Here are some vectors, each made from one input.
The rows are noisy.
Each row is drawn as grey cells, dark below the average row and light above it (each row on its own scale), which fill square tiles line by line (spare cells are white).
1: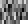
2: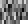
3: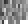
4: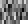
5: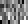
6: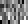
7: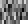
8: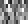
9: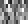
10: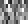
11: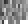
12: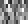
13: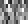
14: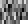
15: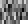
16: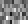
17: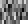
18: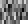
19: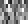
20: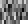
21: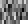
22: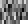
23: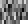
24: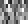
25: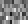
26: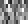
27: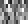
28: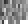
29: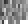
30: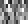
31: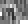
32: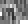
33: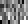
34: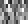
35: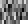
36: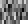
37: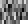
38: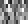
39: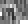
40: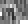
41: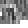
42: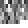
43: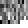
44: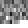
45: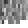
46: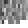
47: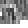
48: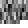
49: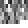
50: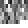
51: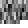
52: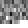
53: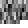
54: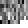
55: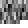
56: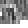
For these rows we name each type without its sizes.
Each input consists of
a label.
